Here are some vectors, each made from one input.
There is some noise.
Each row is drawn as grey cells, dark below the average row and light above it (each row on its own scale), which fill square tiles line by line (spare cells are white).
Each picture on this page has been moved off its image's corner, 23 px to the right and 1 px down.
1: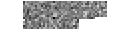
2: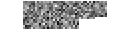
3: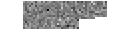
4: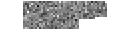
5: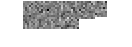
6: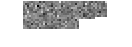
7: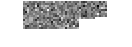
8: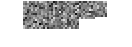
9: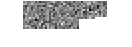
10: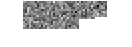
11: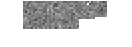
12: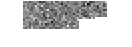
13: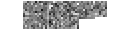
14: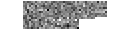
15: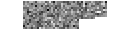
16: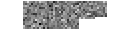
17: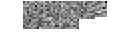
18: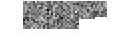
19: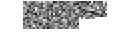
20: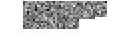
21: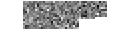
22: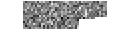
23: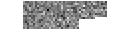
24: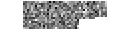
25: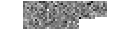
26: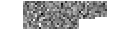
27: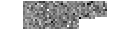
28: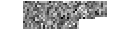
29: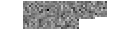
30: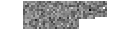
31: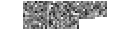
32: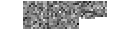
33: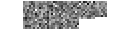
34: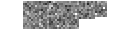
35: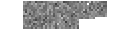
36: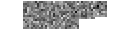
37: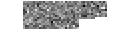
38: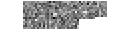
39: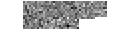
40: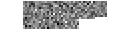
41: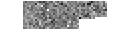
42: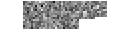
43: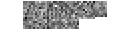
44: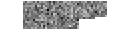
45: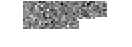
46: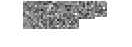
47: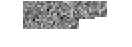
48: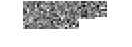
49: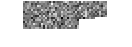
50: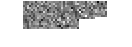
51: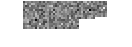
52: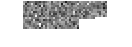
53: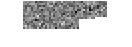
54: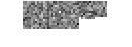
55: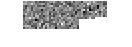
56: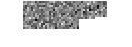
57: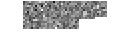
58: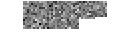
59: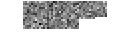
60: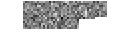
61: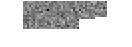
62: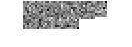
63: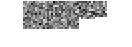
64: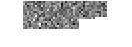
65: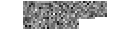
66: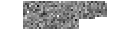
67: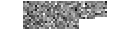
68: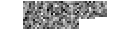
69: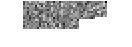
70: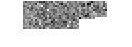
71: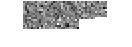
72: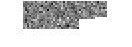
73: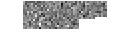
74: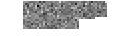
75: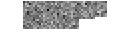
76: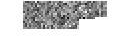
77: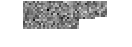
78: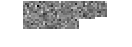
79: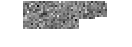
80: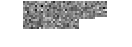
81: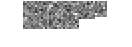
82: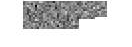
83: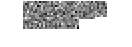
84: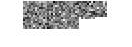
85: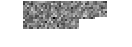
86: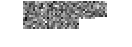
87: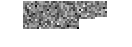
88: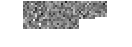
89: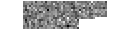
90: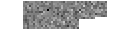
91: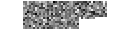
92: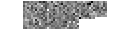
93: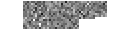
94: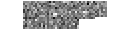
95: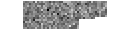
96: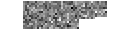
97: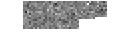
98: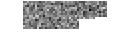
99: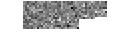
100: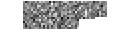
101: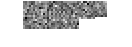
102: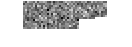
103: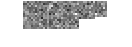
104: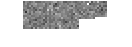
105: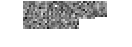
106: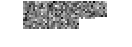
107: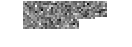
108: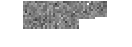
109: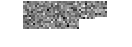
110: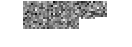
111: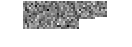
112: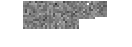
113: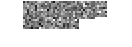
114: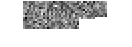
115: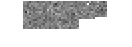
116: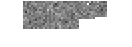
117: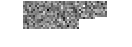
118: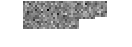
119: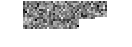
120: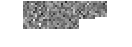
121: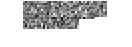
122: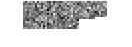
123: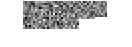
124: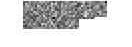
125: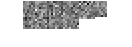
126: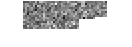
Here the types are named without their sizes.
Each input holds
a point on a line, together with either a point on a circle, or a label.
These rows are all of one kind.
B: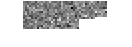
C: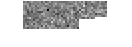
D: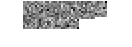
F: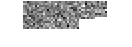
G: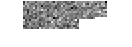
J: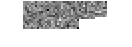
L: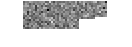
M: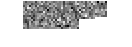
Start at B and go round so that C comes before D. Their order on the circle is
B, M, F, C, L, D, J, G.
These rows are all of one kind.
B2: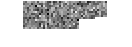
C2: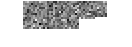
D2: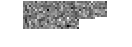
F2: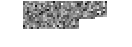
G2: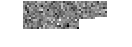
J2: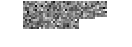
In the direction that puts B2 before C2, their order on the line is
D2, G2, J2, F2, B2, C2.
